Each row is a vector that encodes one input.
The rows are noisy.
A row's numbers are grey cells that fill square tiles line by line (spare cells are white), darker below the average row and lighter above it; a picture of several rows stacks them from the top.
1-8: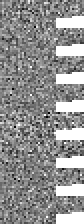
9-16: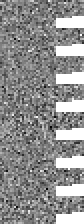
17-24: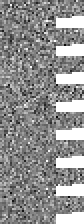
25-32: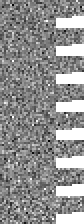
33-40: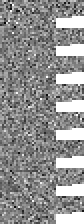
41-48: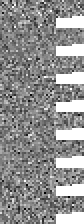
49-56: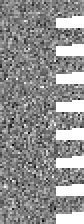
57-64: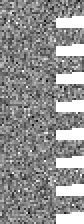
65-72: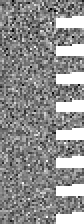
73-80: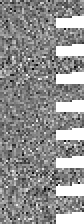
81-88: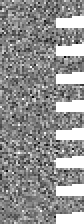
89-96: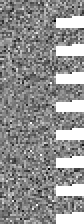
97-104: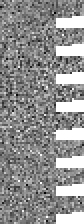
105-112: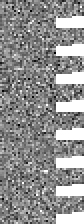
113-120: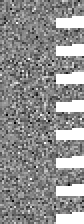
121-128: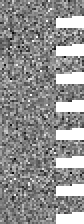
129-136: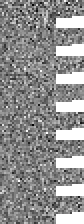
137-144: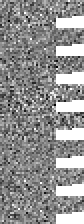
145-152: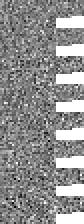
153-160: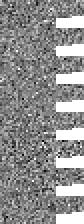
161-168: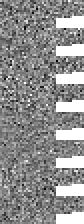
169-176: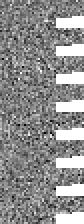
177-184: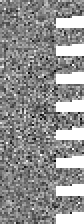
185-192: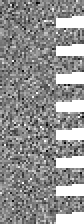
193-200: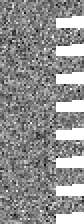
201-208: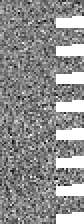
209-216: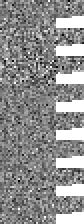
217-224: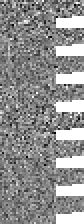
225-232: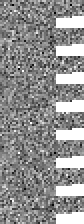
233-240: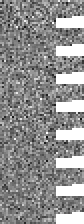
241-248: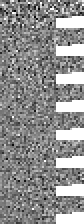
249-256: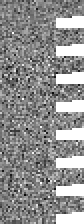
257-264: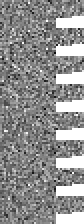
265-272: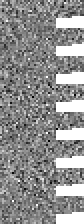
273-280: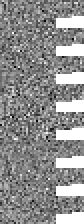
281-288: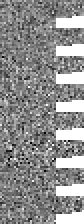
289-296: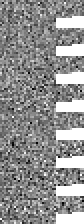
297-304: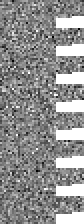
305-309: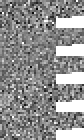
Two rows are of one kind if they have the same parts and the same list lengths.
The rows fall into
2 kinds.
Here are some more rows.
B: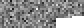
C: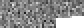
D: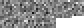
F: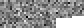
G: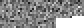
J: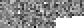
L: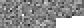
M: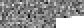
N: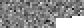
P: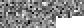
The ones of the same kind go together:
B, C, M
D, F, G, J, L, N, P

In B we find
a point on a 10-point circle and a node of a 7-node tree.
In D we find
a point on a 10-point circle and a node of each of two 7-node trees.
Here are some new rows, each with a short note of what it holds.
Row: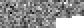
a point on a 10-point circle and a node of a 7-node tree
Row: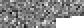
a point on a 10-point circle and a node of a 7-node tree
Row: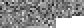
a point on a 10-point circle and a node of each of two 7-node trees
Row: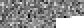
a point on a 10-point circle and a node of a 7-node tree
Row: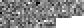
a point on a 10-point circle and a node of each of two 7-node trees
